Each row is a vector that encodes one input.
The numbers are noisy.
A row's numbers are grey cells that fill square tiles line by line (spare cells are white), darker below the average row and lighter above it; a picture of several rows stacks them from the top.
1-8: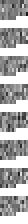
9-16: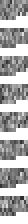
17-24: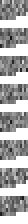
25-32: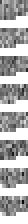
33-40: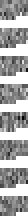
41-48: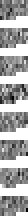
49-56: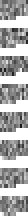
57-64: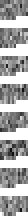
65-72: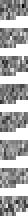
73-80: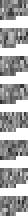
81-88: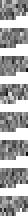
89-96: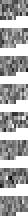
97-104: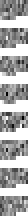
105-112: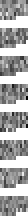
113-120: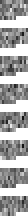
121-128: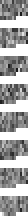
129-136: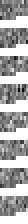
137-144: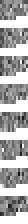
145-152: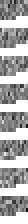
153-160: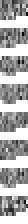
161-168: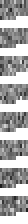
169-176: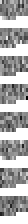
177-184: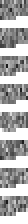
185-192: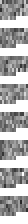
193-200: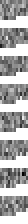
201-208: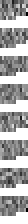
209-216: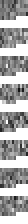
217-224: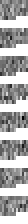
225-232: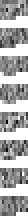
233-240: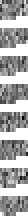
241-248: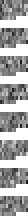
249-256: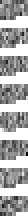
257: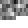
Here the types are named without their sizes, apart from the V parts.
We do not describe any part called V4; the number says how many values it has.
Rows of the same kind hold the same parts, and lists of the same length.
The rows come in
2 kinds.
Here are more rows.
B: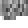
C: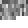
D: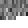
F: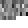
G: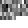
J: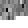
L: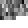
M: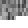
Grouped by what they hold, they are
B, C, J, M
D, F, G, L

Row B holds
a label and a value of V4.
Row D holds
a label and three true/false values.
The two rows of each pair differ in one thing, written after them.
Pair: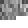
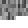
the value of V4
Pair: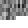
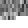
the label
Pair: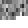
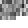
the label
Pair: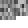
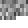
the label
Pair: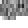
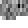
the label
